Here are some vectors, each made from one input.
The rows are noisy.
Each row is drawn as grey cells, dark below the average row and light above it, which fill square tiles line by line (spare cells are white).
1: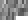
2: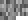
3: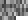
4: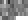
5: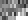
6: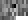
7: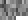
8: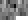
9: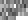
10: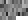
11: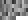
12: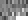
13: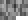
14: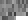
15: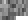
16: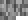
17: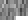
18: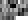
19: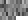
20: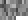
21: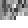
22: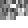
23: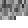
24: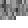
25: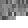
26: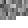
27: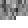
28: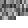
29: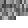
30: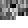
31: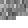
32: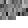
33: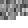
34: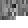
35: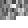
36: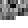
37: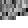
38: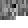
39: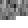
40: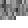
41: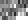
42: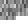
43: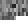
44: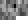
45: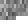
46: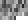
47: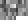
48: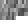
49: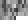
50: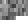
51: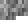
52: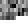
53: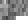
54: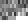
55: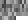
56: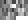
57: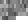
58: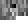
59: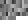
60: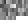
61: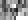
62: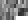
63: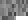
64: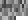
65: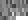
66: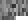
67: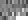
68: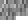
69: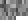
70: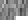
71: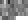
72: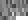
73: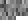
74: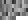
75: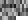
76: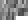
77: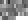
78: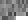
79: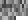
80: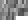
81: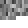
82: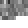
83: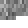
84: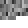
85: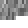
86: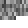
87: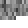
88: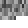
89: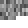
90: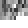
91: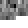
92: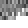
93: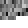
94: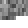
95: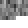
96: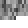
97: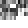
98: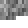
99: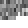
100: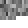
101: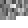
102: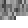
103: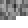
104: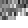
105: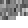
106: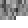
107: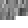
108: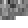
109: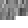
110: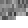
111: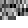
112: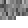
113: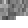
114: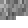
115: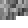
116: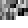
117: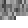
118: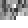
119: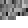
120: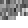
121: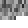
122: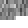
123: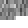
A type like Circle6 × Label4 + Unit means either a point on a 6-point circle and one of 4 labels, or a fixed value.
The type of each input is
Line8 + Tree10.
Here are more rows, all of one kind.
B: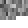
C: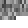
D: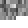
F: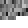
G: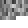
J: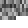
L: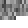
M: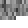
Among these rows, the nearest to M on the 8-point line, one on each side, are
D and L.
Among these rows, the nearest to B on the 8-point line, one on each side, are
D and F.
